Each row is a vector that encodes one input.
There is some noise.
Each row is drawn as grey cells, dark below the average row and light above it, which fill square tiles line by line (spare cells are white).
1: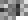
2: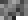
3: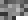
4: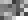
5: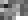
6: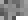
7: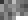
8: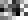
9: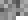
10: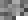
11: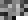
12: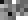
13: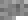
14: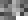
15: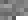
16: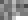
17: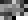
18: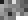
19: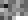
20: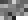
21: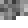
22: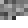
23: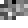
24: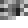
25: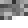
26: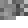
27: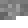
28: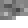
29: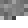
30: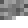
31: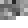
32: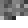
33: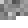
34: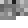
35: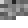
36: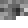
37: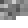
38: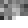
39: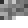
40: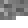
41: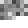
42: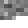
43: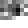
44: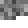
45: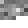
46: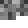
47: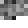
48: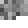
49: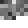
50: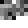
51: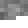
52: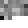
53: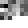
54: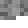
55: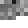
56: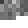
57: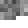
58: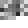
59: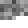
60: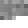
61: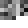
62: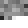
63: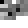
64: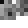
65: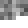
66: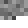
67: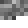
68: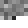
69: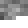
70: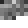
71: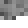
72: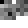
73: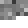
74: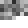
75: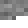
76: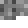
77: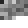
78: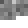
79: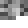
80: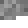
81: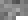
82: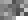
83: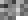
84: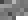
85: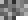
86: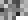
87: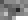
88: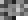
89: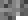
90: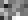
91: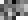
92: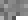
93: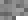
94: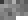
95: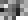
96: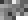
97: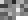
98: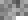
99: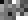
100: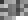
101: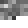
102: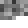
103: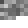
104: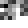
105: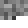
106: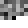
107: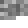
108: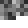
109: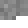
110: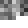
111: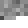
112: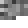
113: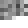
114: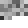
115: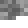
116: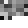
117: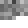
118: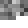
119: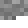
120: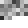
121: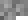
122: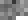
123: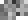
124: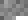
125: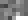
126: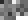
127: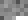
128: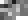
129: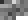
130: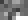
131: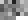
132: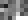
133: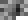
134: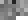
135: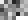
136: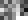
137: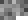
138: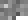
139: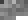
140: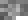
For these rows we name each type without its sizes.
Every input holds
either a point on a circle, or a fixed value, or four true/false values.
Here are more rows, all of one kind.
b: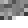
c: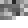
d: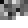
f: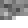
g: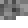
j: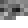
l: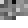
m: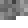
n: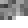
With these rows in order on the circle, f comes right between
c and d.
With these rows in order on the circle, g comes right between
c and j.
